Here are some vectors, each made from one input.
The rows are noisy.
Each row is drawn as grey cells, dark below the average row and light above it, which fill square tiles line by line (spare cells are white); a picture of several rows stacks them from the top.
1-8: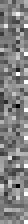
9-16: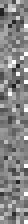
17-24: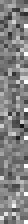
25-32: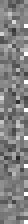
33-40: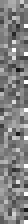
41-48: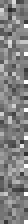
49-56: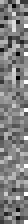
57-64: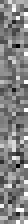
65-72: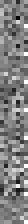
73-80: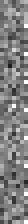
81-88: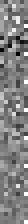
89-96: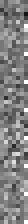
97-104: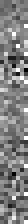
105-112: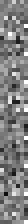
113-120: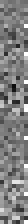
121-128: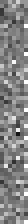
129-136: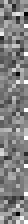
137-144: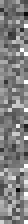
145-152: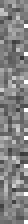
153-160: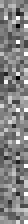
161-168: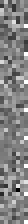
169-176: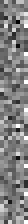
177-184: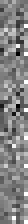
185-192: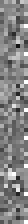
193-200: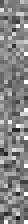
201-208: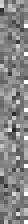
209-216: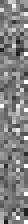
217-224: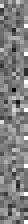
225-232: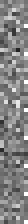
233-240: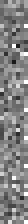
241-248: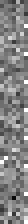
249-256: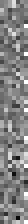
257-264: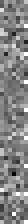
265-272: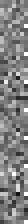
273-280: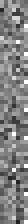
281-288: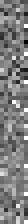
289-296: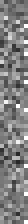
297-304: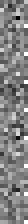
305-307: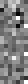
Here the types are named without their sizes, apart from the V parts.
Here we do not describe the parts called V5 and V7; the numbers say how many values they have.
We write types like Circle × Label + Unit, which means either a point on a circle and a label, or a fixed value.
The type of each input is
(Bool × Bool × Bool × Bool × Line + V5) × V7.
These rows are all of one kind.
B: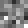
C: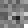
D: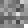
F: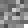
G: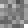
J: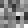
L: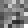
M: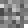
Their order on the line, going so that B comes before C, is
M, B, G, C, F, L, J, D.
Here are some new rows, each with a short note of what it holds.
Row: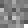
a point on a line, four true/false values and a value of V7
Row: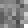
a point on a line, four true/false values and a value of V7
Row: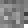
a point on a line, four true/false values and a value of V7
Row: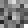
a value of V5 and a value of V7
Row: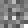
a point on a line, four true/false values and a value of V7
